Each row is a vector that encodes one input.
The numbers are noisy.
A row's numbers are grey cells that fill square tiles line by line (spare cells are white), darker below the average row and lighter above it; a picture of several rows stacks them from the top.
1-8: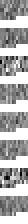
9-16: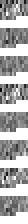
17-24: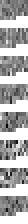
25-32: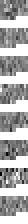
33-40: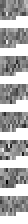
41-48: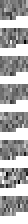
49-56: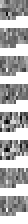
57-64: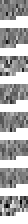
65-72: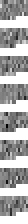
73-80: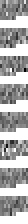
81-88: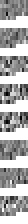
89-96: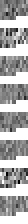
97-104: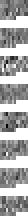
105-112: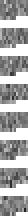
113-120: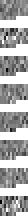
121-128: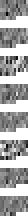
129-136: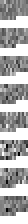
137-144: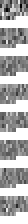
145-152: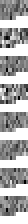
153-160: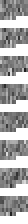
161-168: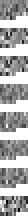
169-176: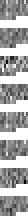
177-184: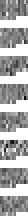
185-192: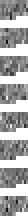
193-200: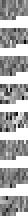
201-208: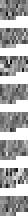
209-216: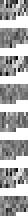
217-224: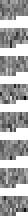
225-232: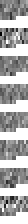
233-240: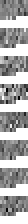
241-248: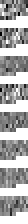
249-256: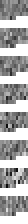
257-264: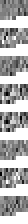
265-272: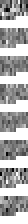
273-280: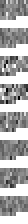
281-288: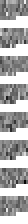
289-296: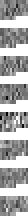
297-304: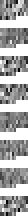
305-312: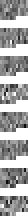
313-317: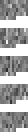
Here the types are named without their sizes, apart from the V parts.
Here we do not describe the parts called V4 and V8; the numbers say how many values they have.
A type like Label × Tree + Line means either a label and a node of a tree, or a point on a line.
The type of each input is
(Bool × V4 + Tree) × V8 + Label.
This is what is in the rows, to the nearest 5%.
About 20% of them hold a label. The rest hold a value of V8, together with either a node of a tree, or a true/false value and a value of V4.
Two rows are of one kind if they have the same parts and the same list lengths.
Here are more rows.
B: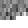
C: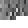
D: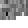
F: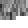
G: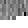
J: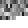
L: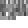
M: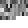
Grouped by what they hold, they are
B, F, L
C, D, G
J, M

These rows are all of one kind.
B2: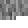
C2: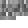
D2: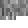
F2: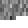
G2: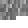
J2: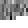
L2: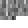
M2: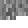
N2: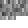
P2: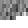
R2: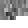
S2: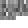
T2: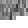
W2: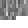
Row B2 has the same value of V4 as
N2, T2 and W2.
